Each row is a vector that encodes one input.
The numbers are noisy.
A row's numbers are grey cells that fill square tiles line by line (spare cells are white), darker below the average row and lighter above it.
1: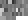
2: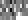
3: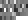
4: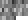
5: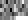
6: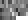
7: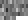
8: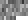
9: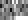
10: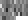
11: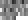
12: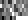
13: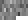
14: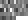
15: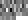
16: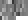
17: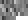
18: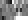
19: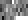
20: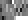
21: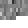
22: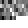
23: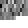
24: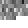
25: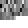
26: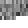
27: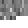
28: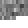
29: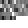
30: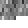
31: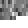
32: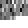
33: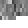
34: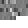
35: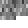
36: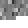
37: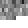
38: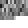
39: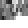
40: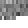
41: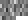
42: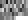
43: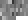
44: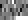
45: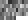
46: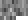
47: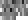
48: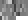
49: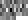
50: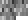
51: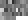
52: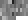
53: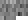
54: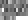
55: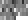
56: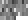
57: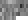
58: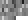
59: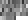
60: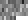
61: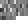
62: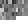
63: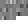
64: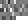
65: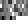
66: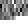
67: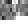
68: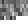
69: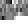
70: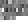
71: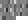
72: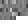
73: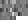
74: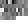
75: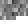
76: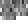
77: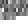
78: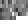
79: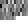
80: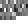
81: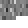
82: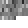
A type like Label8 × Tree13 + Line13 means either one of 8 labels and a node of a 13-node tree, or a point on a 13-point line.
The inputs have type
Line4 × (Line4 + Tree8).
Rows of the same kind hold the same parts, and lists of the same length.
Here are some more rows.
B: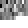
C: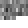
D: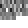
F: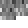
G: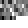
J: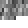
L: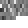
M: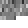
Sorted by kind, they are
B, D
C, F, G, J, L, M

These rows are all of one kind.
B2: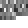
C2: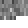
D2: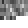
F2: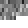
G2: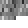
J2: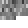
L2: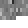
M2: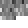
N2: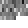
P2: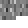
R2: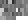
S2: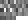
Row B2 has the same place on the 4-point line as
P2 and S2.
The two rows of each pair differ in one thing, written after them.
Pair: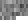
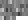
the node of the tree
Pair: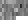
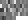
the place on the 4-point line
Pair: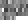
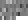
the node of the tree
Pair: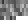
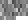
the node of the tree
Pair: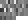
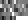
the node of the tree
